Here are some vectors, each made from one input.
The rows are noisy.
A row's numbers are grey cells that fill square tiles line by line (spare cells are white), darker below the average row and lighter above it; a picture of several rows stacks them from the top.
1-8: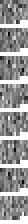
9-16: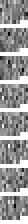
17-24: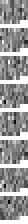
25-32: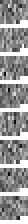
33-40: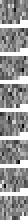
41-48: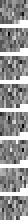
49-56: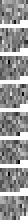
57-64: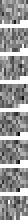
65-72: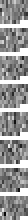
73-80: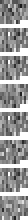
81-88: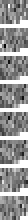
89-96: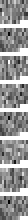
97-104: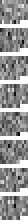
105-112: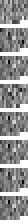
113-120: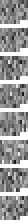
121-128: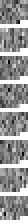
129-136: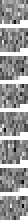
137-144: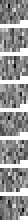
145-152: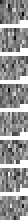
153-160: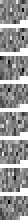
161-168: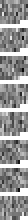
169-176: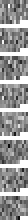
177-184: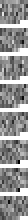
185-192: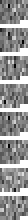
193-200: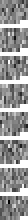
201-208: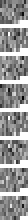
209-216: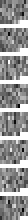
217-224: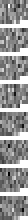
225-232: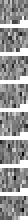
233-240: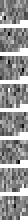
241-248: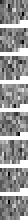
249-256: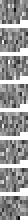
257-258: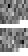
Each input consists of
either one of 11 labels, or three true/false values.
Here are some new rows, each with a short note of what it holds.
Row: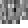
three true/false values
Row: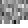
one of 11 labels
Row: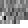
one of 11 labels
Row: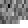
three true/false values
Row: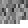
one of 11 labels
